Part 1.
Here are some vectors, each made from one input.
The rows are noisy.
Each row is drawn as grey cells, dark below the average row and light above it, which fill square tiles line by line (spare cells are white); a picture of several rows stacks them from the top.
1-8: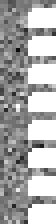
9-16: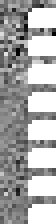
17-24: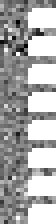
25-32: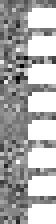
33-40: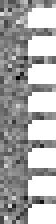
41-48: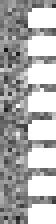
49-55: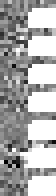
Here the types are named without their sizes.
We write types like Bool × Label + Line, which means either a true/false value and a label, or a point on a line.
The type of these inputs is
Bool × Bool × Bool × Bool × Line × Line + Unit.
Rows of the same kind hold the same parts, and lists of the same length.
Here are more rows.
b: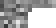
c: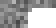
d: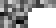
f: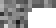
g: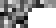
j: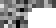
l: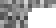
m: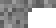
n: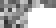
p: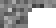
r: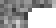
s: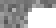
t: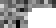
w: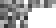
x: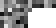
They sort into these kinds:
b, c, f, j, m, n, p, r, s, t, x
d, g, l, w

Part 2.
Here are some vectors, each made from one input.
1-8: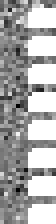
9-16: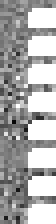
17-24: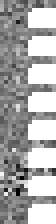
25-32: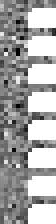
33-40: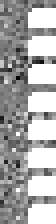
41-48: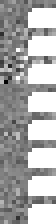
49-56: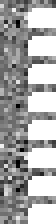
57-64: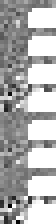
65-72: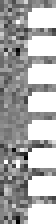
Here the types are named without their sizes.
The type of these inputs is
Bool × Bool × Bool × Bool + Line × Line + Unit.
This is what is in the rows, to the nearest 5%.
About 5% of them hold a fixed value. About 20% of them hold a point on each of two lines. The rest hold four true/false values.
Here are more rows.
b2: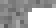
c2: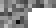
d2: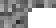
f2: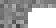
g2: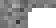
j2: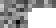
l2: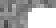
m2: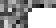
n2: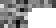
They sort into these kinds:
b2, c2, d2, j2, m2, n2
f2
g2, l2

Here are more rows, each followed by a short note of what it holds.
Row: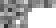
four true/false values
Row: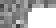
a point on each of two lines
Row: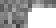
a point on each of two lines
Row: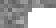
four true/false values
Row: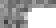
four true/false values
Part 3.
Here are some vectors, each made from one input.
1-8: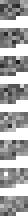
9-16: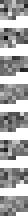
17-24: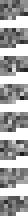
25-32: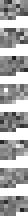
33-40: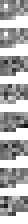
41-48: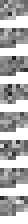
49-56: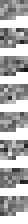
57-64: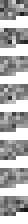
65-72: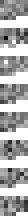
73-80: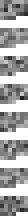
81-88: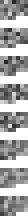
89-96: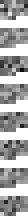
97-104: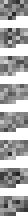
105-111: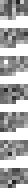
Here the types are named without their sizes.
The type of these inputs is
(Circle + Unit) × Label.
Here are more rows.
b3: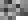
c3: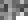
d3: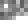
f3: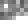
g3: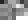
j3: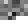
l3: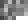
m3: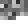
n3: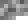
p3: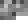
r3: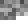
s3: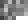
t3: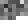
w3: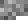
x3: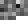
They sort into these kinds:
b3, c3, j3, m3, t3, x3
d3, f3, g3, l3, n3, p3, r3, s3, w3

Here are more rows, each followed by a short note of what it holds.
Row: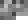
a label
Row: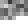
a point on a circle and a label
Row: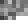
a label
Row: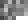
a label
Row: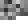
a point on a circle and a label
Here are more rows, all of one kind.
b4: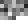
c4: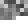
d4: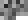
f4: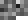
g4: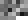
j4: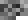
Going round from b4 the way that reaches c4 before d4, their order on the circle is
b4, f4, c4, g4, j4, d4.
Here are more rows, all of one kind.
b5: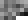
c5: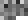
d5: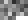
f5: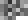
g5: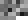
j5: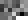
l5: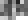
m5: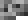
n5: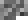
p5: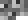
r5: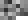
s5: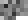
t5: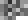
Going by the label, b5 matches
c5 and m5.
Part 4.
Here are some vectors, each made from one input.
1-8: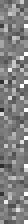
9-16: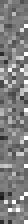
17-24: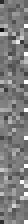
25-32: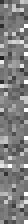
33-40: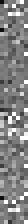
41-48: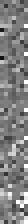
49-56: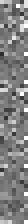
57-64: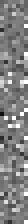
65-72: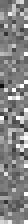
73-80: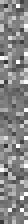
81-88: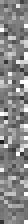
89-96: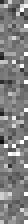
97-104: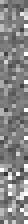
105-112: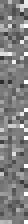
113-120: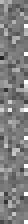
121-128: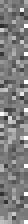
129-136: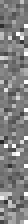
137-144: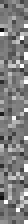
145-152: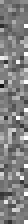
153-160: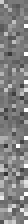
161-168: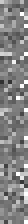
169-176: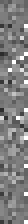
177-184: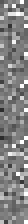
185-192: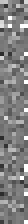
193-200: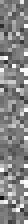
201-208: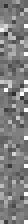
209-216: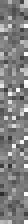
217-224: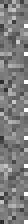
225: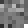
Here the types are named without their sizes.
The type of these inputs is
Bool × (Line × Line + Unit).
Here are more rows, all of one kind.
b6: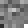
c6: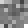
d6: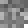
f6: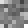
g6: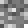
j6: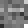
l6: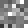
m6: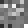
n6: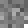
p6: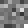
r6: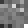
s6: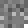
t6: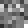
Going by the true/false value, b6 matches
c6, f6, g6 and j6.
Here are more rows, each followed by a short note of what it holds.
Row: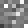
a point on each of two lines and a true/false value
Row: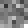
a true/false value
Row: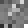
a point on each of two lines and a true/false value
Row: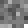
a true/false value
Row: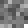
a true/false value
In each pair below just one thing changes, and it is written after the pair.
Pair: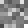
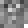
the true/false value
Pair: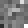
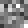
the true/false value
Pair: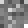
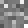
the place on one of the two lines
